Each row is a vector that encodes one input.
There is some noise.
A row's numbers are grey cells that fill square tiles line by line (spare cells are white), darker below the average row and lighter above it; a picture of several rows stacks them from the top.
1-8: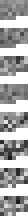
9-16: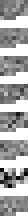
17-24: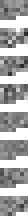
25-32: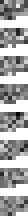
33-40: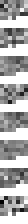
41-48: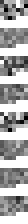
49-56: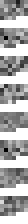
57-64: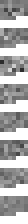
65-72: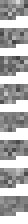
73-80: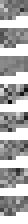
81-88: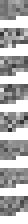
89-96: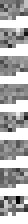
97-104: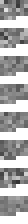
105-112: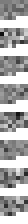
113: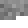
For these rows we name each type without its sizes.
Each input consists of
a list of points on a line.
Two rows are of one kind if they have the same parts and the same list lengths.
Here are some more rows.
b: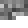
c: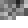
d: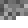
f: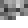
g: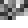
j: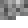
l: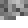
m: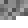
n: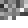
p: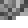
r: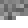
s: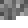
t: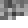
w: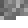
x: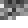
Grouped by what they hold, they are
b, f, j, l, m, n
c, r
d, g, p, s, w
t, x

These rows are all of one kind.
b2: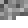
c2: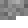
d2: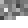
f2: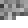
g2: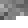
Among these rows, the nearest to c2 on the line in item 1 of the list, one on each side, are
b2 and d2.
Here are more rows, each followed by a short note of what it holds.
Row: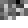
a list of one item
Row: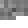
a list of two items
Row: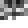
the empty list
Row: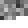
a list of two items
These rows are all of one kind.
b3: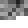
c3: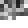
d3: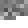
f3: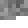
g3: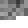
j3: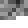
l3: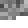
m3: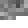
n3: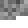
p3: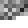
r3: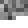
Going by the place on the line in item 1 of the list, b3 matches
g3, l3 and m3.
